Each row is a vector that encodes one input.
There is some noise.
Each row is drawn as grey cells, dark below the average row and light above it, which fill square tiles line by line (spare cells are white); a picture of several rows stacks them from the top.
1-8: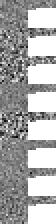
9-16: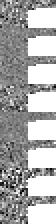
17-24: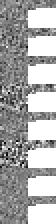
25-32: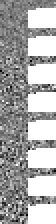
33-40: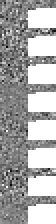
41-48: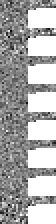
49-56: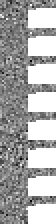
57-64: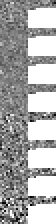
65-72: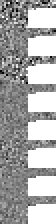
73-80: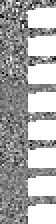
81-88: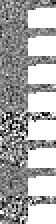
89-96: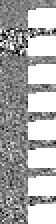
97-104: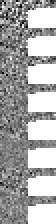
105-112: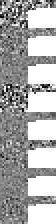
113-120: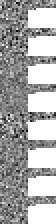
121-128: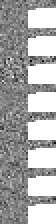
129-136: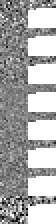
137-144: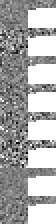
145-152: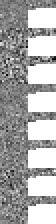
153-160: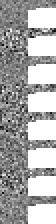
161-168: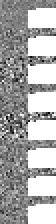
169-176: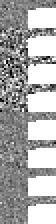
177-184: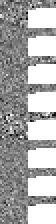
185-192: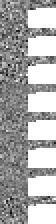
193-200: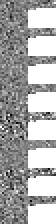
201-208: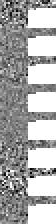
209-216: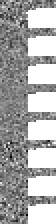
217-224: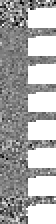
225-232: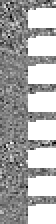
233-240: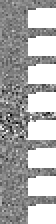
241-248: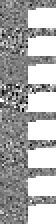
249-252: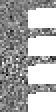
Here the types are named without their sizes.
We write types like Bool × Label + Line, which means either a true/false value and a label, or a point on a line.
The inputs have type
(Bool × Circle + Line) × (Line + Tree).
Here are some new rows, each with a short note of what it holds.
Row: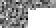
a point on a line and a node of a tree
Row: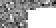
a point on a circle, a node of a tree and a true/false value
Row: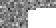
a point on a circle, a point on a line and a true/false value
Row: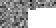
a point on a line and a node of a tree
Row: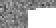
a point on a line and a node of a tree
